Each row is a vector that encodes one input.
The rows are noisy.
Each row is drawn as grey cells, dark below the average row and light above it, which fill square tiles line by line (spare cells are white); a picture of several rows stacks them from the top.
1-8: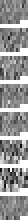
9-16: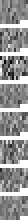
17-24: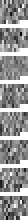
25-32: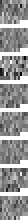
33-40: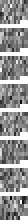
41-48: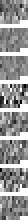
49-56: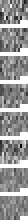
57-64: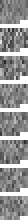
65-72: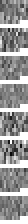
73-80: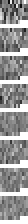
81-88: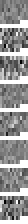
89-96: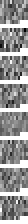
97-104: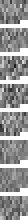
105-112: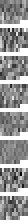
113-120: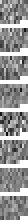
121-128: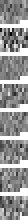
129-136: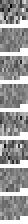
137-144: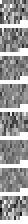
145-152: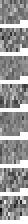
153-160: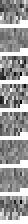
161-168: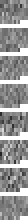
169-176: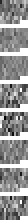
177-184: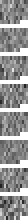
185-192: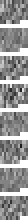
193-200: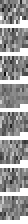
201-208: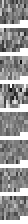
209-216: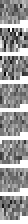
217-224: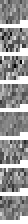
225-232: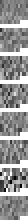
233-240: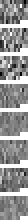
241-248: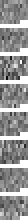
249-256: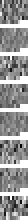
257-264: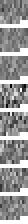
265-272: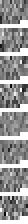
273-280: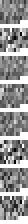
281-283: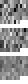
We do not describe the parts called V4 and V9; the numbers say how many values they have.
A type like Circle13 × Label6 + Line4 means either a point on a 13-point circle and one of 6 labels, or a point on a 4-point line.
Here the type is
Bool × V4 × V9 + Tree7.
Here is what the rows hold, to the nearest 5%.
About 25% of them hold a node of a 7-node tree. The rest hold a true/false value, a value of V4 and a value of V9.
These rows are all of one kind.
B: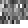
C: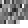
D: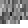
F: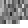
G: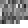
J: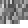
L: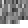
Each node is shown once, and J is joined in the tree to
B and F.
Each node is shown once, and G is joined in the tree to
D.
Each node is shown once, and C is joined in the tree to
L.
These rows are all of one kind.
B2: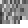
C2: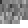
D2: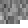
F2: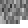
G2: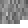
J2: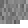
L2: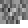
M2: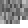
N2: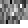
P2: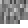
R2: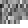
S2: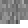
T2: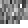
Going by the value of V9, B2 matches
N2 and T2.
